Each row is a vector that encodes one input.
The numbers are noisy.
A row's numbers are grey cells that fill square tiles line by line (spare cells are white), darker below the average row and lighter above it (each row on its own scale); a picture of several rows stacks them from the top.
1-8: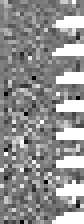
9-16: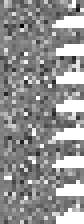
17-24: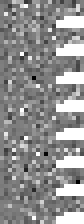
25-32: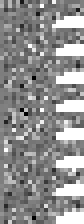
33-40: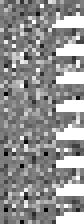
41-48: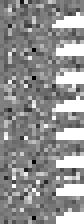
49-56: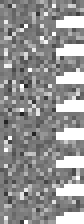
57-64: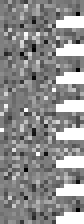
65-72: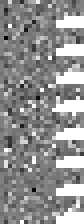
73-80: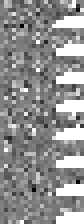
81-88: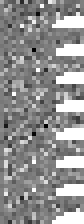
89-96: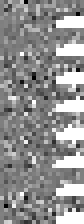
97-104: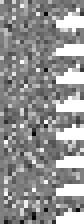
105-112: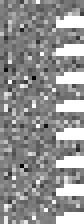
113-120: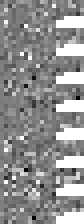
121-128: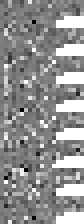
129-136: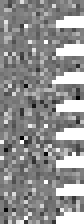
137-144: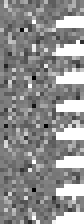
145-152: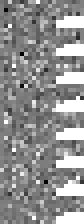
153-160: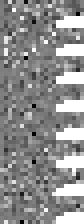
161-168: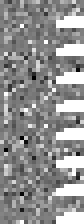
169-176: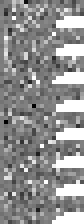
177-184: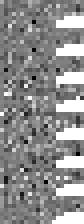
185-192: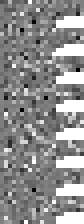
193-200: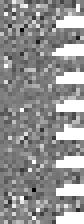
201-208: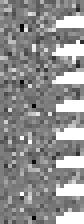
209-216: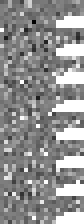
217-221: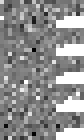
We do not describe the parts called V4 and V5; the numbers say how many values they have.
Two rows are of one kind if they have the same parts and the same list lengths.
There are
4 kinds of row.
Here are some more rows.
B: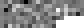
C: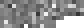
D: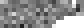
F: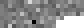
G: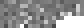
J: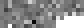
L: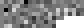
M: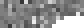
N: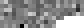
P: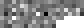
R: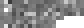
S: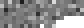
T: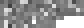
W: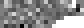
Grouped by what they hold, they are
B, F, J, L
C, D, N, S, W
G, P
M, R, T

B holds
one of 7 labels, a true/false value and a value of V5.
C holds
a value of V4 and a value of V5.
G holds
one of 7 labels, a node of a 9-node tree and a true/false value.
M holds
a node of a 9-node tree and a value of V4.
